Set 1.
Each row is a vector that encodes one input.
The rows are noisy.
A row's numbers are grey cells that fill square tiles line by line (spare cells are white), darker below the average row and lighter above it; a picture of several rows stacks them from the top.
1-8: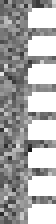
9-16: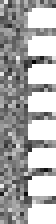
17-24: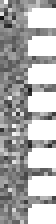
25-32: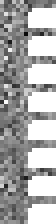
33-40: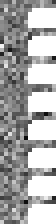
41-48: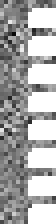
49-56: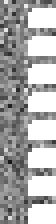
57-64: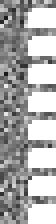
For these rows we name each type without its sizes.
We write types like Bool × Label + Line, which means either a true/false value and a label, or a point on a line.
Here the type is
Tree.
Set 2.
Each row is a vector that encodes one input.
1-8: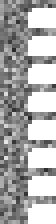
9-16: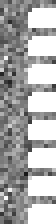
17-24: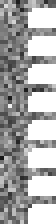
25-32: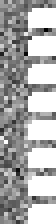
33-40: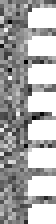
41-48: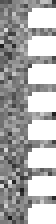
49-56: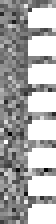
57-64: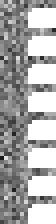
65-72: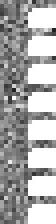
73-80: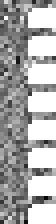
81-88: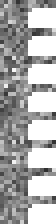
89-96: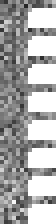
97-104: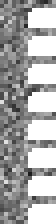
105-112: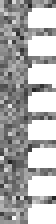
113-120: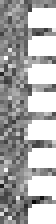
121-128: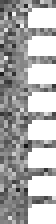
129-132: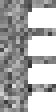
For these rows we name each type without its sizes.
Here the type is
Tree.
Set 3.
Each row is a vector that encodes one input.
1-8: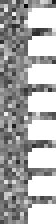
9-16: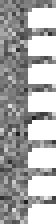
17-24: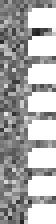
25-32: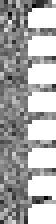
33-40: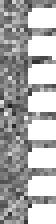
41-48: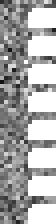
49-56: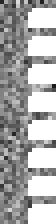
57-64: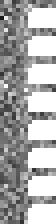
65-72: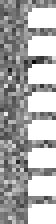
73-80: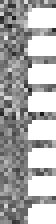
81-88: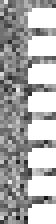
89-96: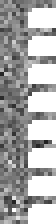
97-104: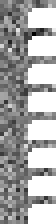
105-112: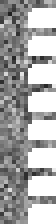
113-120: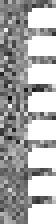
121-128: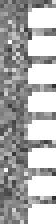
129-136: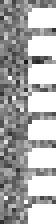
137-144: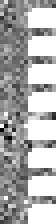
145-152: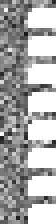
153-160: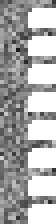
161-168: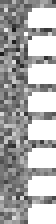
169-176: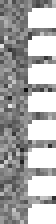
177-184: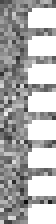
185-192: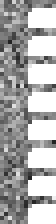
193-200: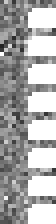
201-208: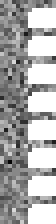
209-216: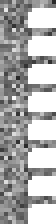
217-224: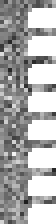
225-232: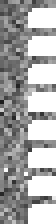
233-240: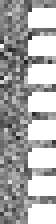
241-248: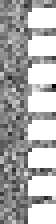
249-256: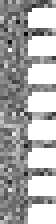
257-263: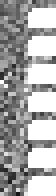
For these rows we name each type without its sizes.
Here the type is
Tree.
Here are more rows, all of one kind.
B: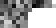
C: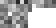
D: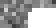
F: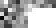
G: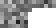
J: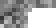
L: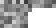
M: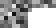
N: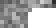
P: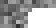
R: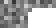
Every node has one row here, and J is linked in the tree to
B, P and R.
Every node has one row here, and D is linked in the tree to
N and P.
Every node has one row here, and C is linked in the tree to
L and N.
